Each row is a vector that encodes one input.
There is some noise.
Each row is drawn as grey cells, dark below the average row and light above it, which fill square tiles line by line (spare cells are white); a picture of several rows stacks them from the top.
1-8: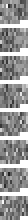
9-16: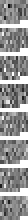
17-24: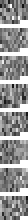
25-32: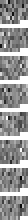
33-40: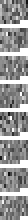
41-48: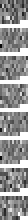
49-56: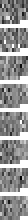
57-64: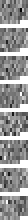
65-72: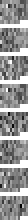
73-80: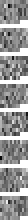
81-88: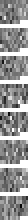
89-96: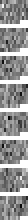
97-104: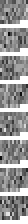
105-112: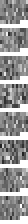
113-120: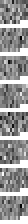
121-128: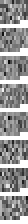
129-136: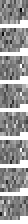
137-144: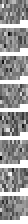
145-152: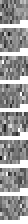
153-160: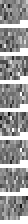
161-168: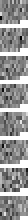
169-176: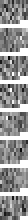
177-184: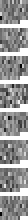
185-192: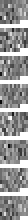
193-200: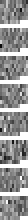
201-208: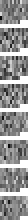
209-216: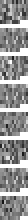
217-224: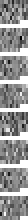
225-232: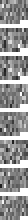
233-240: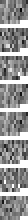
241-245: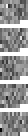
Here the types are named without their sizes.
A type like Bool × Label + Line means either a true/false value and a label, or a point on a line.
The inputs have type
Bool × Bool × Bool × Bool + Tree.
